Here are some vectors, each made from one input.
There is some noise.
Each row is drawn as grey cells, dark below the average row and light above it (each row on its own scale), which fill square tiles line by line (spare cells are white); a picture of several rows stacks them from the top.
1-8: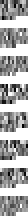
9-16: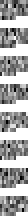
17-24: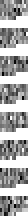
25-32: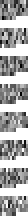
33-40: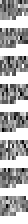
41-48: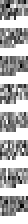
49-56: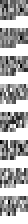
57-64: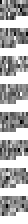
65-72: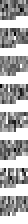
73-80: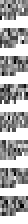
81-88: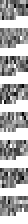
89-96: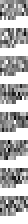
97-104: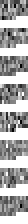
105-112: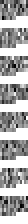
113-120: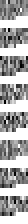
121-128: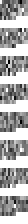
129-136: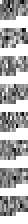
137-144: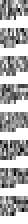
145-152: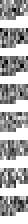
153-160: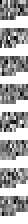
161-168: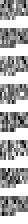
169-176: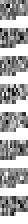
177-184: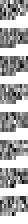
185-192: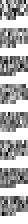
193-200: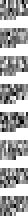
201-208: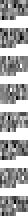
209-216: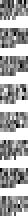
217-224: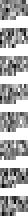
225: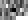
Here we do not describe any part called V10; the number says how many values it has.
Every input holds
either one of 11 labels and a value of V10, or a list of up to two points on a 5-point line.
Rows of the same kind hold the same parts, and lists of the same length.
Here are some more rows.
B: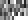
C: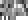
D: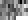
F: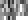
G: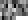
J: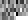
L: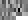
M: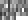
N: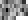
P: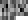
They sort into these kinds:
B, C, D, F, J, L, M
G
N
P

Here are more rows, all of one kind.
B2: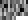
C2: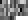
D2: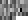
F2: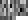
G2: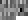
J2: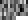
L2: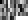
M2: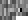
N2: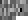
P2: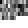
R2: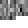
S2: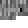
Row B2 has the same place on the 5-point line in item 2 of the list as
L2 and P2.
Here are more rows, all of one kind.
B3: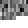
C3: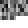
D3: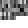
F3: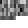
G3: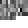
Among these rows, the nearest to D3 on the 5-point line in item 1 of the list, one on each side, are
B3 and F3.
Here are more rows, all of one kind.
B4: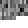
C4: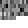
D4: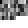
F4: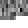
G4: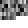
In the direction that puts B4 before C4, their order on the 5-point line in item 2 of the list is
D4, F4, G4, B4, C4.
